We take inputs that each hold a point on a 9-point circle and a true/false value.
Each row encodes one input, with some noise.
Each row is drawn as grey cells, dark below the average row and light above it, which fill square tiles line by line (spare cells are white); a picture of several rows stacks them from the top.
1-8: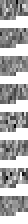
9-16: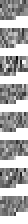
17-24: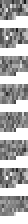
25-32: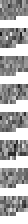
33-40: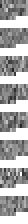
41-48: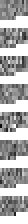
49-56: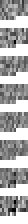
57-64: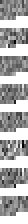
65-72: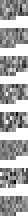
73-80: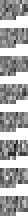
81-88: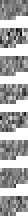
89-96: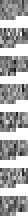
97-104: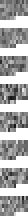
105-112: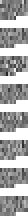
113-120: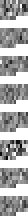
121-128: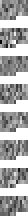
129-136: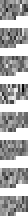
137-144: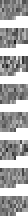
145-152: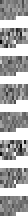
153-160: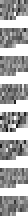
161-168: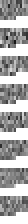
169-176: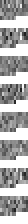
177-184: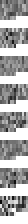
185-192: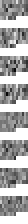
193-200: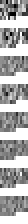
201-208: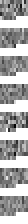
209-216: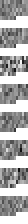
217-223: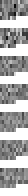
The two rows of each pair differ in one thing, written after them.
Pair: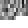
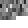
the place on the 9-point circle
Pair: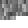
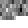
the place on the 9-point circle
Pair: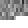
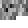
the true/false value
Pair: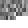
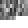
the true/false value
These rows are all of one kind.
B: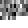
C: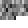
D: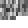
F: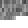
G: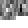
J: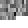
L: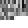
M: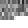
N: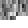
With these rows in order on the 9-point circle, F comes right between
C and G.
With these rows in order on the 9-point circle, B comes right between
D and L.
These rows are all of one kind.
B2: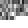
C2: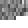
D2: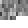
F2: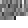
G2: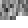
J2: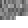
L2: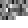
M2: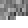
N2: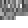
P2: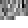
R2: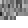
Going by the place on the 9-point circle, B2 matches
D2, G2 and R2.
